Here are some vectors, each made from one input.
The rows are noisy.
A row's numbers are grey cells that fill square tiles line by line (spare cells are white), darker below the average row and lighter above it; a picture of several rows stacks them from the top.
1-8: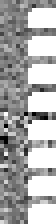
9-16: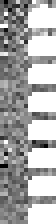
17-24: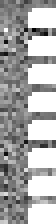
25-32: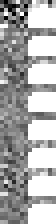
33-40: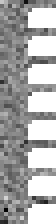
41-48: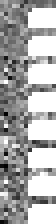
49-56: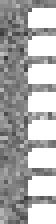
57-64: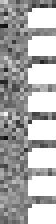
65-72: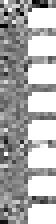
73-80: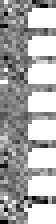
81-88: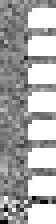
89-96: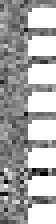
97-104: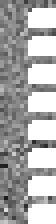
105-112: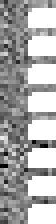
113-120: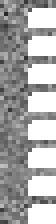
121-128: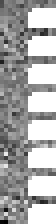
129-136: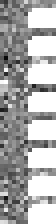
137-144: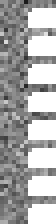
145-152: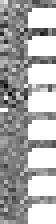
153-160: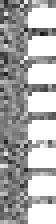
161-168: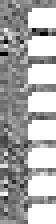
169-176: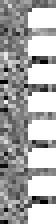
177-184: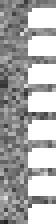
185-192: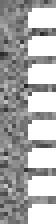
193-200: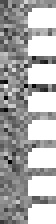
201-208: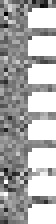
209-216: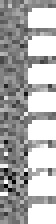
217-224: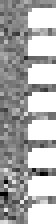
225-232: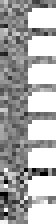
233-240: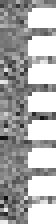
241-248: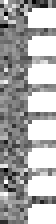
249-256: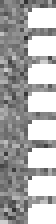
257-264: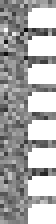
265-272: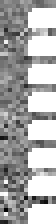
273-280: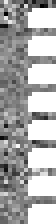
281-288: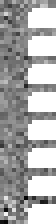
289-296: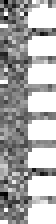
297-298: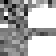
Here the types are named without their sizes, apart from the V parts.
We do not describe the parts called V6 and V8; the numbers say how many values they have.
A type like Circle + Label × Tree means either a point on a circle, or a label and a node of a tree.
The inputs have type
(Line + V8) × (Tree + V6).
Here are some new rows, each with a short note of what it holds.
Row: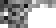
a point on a line and a value of V6
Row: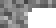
a value of V6 and a value of V8
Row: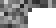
a point on a line and a value of V6
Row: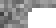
a node of a tree and a value of V8
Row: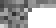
a point on a line and a value of V6
